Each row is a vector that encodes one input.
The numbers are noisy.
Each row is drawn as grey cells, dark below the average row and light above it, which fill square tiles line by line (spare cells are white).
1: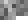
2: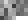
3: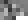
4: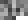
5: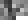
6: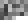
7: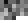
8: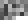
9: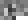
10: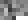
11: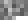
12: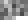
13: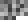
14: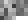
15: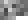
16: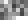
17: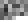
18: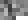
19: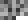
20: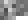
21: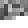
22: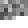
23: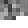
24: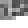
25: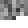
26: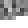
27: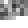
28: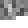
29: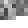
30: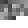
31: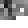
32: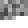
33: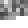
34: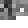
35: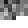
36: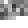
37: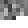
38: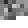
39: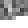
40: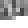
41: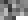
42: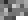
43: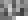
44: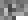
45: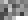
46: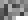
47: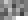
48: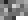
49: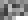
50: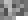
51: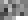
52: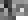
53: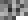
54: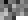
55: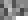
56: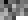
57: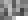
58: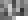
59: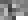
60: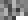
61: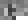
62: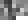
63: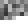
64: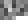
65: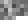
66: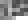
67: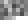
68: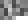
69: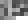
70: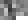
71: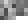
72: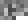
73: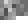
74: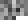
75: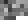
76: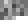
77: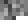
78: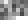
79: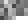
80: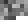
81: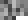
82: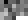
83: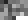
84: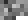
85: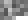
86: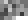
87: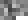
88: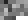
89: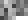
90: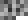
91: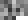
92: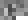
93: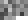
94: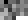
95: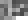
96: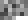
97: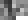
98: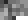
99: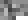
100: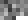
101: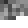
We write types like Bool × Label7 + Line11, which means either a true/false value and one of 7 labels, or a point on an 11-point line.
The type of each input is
Bool × Tree10.
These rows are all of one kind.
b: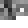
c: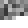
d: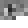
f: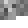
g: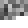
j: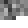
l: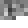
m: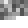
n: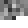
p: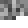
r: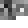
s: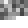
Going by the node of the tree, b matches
c, g and r.
